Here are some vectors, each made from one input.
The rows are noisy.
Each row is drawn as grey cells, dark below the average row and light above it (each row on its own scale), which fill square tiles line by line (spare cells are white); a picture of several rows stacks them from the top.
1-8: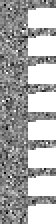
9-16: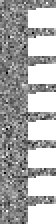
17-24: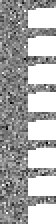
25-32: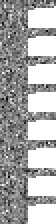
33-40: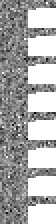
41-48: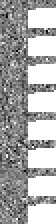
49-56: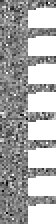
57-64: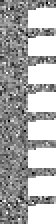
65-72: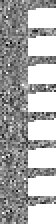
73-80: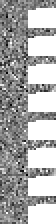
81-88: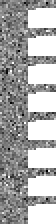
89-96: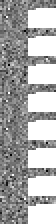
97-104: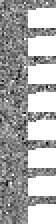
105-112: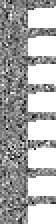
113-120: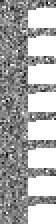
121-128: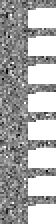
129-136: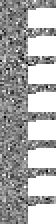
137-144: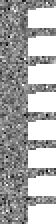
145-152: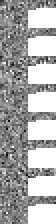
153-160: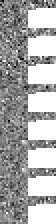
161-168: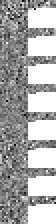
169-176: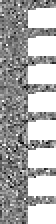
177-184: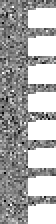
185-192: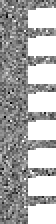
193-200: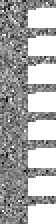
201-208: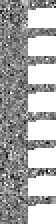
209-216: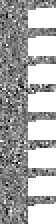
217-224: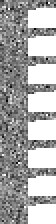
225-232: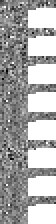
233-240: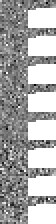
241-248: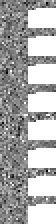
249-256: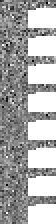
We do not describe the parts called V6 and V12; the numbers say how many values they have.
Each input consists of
a value of V12, together with either a node of a 10-node tree, or three true/false values and a value of V6.
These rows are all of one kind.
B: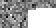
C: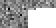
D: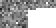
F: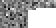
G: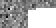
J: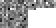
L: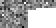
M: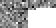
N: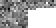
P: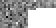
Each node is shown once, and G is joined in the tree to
B.
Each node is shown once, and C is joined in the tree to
J.
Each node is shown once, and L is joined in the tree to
D, N and P.
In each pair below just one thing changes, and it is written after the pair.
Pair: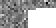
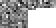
the value of V12
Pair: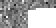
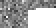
the value of V6
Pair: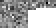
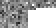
one of the three true/false values
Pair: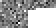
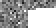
the value of V6
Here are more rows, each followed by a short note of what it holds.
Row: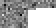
a node of a 10-node tree and a value of V12
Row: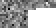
a node of a 10-node tree and a value of V12
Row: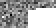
three true/false values, a value of V6 and a value of V12
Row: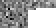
a node of a 10-node tree and a value of V12
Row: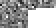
three true/false values, a value of V6 and a value of V12
